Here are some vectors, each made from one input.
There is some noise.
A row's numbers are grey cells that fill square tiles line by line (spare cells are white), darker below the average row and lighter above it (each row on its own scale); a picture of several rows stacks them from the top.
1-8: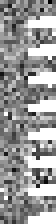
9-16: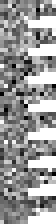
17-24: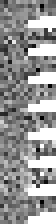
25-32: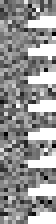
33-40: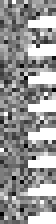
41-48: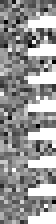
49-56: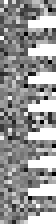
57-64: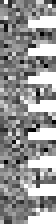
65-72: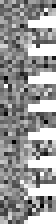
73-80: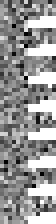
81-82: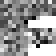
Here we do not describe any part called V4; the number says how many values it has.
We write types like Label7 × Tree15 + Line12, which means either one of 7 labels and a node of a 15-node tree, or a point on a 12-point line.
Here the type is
(Bool × Bool × Bool + Unit) × V4 + Line5.
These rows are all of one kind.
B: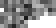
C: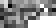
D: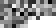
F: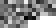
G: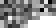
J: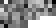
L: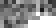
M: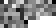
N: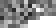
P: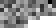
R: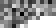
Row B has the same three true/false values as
D, G and R.
